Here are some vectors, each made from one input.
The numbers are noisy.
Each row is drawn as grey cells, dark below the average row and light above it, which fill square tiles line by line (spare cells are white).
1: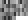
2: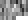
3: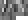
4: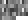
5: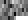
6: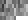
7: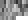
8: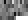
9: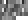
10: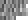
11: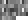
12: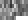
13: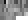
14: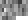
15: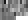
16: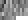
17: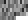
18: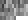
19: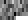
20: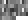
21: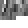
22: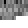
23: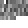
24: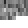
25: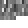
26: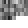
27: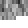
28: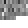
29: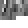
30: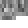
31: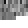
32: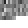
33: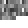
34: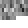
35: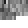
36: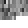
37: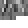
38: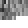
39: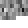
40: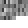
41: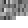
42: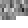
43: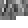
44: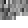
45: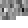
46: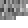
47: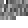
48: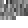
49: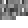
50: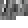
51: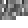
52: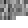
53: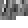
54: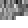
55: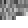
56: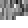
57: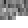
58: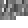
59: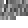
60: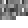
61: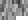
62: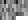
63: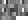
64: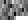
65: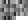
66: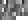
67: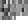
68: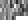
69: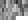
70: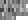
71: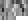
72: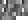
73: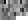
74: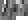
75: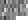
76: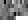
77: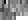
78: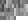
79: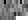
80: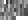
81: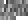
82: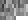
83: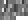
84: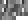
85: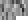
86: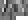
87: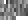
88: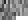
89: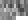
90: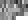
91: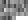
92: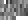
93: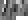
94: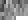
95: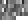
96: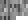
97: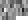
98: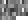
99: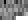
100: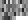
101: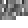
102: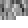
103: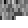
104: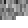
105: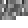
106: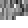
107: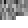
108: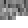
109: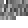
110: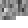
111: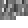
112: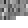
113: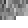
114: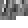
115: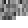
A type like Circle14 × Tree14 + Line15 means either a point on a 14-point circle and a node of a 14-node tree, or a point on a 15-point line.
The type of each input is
(Circle13 + Unit) × Tree7.
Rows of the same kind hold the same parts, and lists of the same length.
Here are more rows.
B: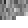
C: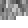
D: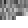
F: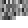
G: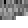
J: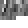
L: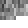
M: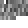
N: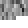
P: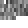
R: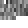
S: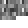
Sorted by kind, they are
B, C, D, F, G, L, N
J, M, P, R, S

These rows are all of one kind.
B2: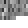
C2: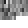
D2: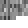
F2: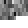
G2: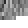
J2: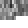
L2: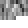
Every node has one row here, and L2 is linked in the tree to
J2.
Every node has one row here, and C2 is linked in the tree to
F2.
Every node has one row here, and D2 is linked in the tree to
B2 and G2.
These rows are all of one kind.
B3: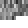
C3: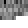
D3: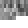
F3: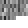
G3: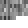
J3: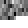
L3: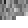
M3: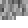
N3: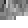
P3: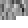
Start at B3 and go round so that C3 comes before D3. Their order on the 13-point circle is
B3, C3, L3, N3, P3, M3, F3, G3, D3, J3.
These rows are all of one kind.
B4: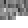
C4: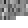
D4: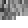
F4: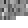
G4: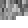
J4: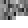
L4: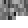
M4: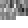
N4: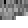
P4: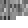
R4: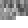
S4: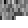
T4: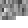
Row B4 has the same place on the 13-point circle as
J4, L4, M4 and R4.
